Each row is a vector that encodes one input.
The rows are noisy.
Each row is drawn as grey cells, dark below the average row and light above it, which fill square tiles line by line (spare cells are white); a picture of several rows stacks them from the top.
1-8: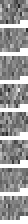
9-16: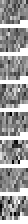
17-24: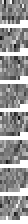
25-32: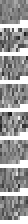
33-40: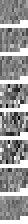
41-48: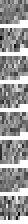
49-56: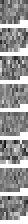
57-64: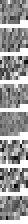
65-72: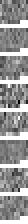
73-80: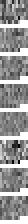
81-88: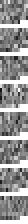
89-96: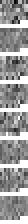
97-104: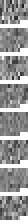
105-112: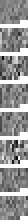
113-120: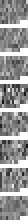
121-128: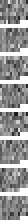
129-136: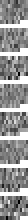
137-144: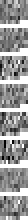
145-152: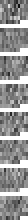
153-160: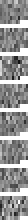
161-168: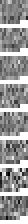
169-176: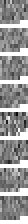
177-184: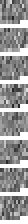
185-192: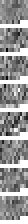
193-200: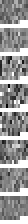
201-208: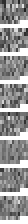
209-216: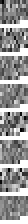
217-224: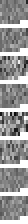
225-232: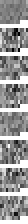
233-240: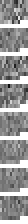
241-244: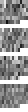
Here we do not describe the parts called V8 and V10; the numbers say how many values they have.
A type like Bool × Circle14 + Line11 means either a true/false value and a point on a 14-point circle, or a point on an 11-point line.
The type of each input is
List2(Circle6) + V8 × V10.
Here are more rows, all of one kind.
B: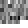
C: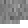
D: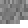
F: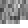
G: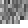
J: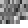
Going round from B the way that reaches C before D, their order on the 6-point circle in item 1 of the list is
B, F, G, C, D, J.
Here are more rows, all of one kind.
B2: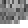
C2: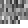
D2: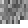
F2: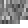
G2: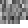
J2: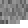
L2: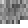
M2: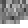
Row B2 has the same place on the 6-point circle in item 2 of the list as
D2 and L2.
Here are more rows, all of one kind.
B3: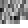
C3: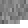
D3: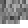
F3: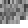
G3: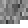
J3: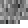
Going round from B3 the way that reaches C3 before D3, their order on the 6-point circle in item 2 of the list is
B3, J3, F3, C3, G3, D3.
